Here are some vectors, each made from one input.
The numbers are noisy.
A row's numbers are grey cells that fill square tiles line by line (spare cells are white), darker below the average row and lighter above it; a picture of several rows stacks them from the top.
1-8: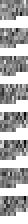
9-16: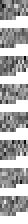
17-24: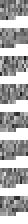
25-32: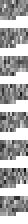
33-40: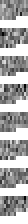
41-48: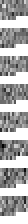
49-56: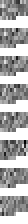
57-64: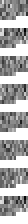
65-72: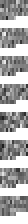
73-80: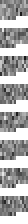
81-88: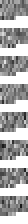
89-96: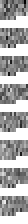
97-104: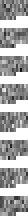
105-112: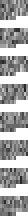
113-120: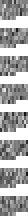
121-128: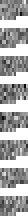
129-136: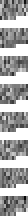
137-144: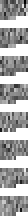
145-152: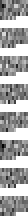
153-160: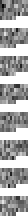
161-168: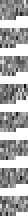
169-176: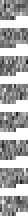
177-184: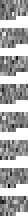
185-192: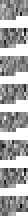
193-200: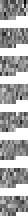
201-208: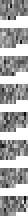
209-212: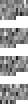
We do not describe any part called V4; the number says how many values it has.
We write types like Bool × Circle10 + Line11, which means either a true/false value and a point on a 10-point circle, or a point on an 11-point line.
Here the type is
Label7 × List2(Bool × V4).
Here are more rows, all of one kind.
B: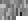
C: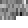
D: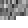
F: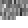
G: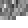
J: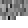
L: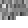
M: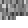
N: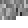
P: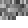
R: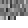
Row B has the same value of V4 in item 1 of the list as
C, J and M.
